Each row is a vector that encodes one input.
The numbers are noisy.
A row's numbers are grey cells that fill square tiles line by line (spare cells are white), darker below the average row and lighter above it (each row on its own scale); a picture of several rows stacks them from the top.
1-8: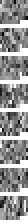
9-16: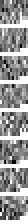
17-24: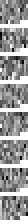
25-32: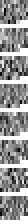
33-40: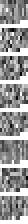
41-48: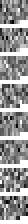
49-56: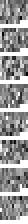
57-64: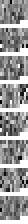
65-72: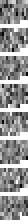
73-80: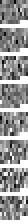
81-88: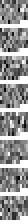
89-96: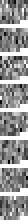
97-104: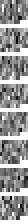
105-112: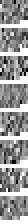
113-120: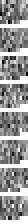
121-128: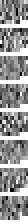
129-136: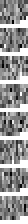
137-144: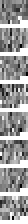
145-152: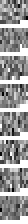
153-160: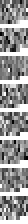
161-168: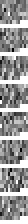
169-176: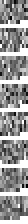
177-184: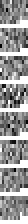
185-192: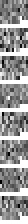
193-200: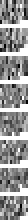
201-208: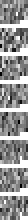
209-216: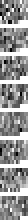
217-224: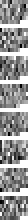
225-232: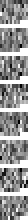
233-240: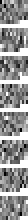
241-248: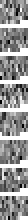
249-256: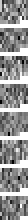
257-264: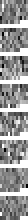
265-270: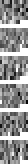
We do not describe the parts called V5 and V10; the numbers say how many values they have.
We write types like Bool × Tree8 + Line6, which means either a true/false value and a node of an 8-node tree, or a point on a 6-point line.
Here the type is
((Circle6 + V5) × Circle11 + List2(V10)) × Line8.
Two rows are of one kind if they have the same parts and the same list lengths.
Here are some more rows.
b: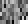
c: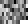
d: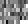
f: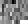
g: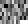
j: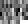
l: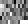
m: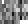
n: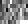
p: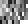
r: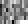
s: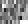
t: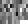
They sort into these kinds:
b, d, g, m, r
c, f, l
j, p
n, t
s

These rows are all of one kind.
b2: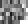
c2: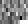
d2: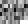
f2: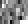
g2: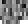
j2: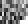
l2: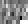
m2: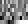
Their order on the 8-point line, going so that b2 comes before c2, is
j2, b2, c2, l2, g2, m2, d2, f2.
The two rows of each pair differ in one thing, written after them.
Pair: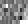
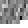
the place on the 8-point line
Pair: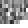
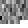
the value of V10 in item 1 of the list
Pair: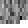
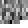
the value of V10 in item 1 of the list
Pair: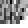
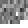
the place on the 8-point line
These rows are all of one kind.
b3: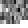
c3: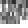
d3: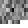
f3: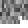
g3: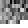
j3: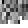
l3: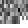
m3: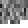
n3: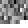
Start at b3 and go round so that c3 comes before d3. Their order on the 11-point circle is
b3, c3, n3, f3, m3, j3, g3, d3, l3.
